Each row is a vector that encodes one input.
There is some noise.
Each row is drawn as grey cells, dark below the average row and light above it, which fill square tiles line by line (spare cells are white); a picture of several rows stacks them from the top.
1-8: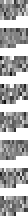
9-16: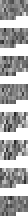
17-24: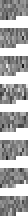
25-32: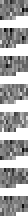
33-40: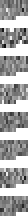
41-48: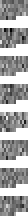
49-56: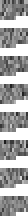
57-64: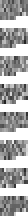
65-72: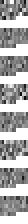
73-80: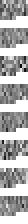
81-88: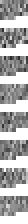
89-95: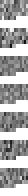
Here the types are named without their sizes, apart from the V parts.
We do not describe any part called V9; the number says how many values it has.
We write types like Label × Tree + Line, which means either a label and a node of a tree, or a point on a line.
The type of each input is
Line × Line + Tree × V9.
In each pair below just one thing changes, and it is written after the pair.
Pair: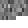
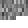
the node of the tree
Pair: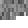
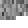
the value of V9
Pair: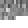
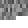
the node of the tree
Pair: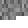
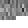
the value of V9
